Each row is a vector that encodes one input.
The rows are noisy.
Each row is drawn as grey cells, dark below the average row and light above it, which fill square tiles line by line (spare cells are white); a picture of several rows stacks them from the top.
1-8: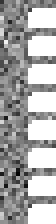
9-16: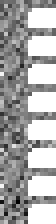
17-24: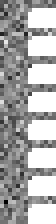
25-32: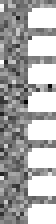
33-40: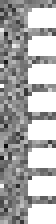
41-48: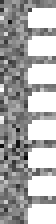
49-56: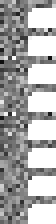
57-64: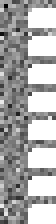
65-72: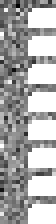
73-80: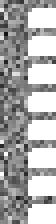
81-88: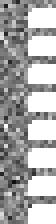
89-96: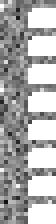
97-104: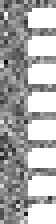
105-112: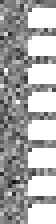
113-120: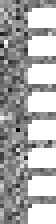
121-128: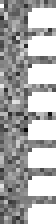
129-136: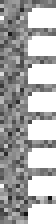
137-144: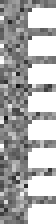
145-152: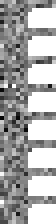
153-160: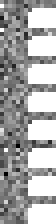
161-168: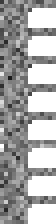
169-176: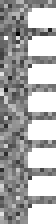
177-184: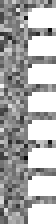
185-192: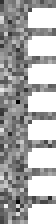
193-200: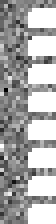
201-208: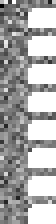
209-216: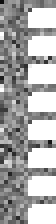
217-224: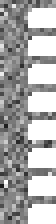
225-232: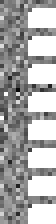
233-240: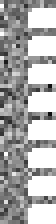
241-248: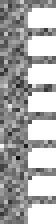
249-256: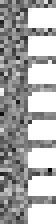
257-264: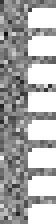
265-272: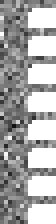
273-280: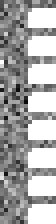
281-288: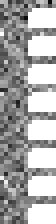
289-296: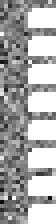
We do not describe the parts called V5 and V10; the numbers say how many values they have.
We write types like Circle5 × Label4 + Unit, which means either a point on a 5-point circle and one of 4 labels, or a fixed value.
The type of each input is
Bool × (Line12 + V5) + Line9 × Line9 + V10.
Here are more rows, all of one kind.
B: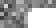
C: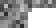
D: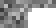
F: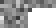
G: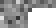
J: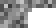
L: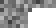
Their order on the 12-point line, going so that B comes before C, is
L, D, B, F, J, G, C.
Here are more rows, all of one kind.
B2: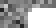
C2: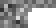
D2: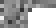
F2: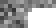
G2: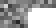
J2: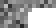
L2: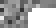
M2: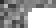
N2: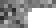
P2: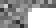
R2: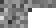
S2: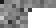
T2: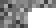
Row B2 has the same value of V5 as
D2, G2, L2 and P2.
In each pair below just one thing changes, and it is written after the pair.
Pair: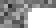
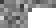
the true/false value
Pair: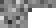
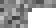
the place on the 12-point line
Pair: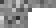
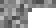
the place on the 12-point line
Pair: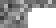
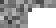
the true/false value
